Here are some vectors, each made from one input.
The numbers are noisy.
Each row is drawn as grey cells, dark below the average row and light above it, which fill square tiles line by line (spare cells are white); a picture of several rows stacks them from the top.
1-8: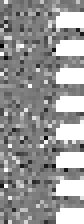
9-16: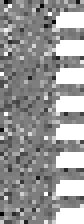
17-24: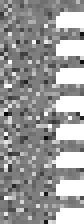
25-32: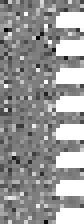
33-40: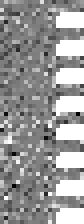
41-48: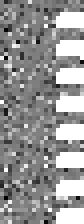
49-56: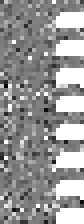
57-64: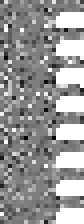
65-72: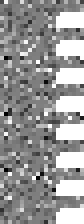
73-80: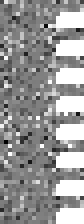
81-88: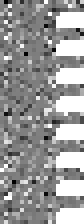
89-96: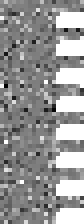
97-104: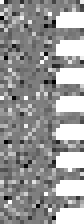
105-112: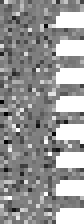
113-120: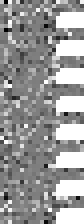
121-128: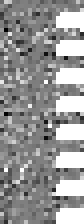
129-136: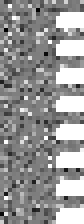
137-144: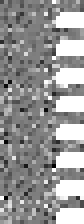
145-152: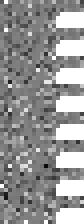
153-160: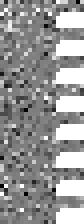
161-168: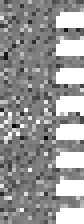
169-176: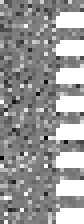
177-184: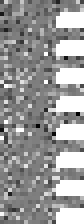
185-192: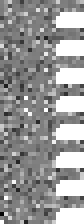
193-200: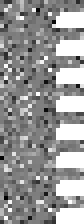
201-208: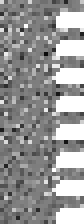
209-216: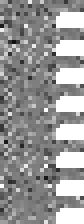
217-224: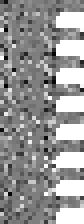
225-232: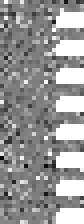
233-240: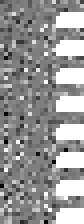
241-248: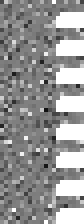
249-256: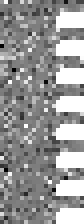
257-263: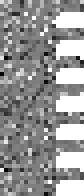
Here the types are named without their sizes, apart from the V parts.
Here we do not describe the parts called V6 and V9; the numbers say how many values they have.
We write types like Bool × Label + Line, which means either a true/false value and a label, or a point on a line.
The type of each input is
(Bool × Bool × Bool × Bool + V6) × Line × V9.
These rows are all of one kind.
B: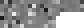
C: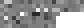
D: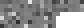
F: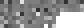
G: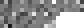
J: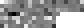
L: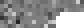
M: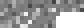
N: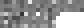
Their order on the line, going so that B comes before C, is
N, F, G, D, B, L, J, M, C.
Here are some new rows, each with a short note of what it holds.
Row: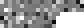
a point on a line, a value of V6 and a value of V9
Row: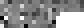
a point on a line, a value of V6 and a value of V9
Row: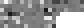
a point on a line, four true/false values and a value of V9
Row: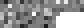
a point on a line, a value of V6 and a value of V9
